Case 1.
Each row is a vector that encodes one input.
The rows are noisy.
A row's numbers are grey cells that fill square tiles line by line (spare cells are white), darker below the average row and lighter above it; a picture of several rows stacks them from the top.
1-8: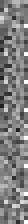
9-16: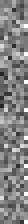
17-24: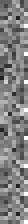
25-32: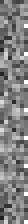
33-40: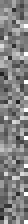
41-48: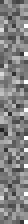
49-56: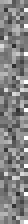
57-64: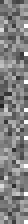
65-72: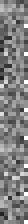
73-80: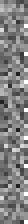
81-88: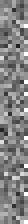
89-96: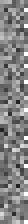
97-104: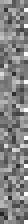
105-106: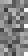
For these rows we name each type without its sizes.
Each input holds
a label.
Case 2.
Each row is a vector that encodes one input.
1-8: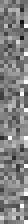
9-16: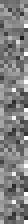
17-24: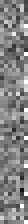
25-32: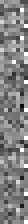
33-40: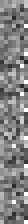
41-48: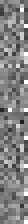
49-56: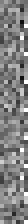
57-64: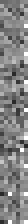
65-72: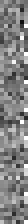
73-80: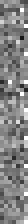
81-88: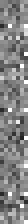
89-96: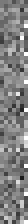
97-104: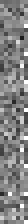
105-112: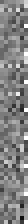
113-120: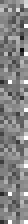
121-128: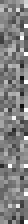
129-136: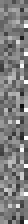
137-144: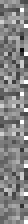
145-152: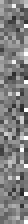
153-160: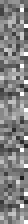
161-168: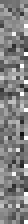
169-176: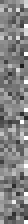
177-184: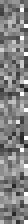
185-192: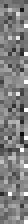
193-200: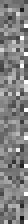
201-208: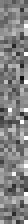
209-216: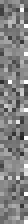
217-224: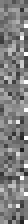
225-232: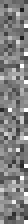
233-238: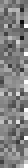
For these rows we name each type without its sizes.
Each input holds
a point on a line.
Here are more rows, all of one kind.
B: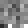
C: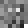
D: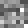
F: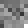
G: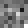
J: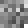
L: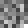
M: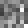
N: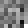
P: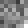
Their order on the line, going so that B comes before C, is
D, M, L, B, F, P, G, N, C, J.
